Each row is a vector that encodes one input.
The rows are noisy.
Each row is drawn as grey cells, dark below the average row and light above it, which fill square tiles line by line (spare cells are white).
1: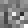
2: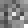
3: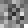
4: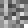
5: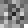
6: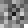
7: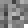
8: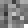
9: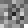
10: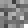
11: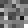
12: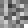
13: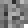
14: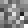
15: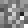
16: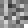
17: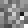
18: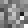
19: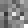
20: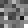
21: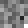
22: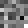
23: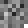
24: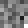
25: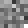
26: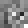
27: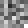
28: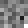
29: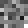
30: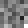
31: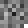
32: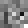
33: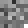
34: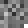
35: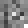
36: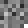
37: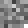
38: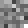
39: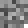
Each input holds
either a point on a 5-point line, or a point on a 6-point line.
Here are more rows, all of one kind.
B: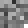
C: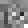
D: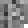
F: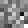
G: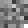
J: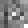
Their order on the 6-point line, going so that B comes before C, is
G, B, D, J, C, F.
